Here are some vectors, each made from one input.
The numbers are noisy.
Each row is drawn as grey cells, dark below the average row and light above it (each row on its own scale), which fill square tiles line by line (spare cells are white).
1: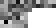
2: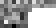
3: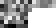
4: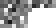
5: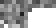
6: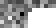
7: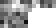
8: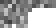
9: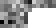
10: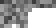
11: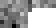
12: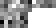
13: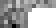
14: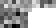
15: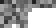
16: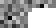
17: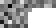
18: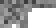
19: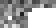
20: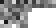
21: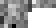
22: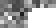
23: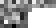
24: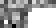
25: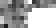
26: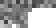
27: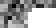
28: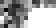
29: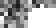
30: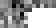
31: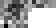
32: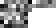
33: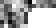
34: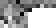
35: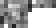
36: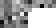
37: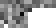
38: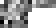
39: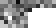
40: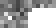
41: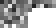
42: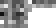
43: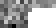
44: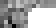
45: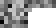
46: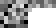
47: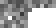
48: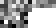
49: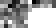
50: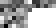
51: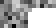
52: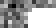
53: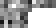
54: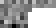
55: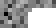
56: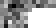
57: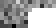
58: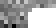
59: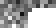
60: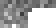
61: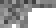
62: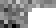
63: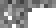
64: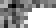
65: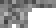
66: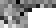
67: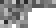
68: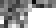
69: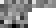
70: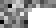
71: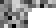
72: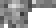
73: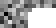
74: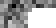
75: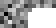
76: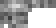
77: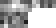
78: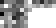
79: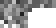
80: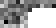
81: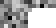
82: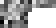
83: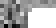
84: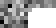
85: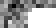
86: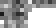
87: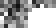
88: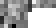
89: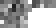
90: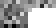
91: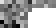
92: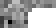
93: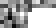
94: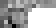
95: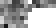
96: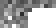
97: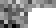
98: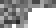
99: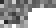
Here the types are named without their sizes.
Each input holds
a point on a circle, a label and a true/false value.
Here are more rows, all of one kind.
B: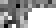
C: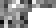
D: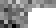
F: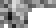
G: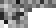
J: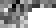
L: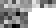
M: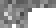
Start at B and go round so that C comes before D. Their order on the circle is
B, M, C, F, G, J, L, D.
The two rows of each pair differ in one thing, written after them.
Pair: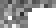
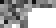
the label
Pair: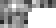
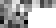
the place on the circle
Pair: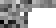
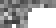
the true/false value
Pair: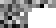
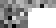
the place on the circle
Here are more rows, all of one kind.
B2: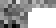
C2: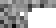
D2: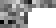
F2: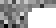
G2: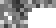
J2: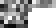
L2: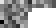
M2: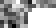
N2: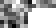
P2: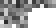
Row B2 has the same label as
D2, L2, M2 and N2.
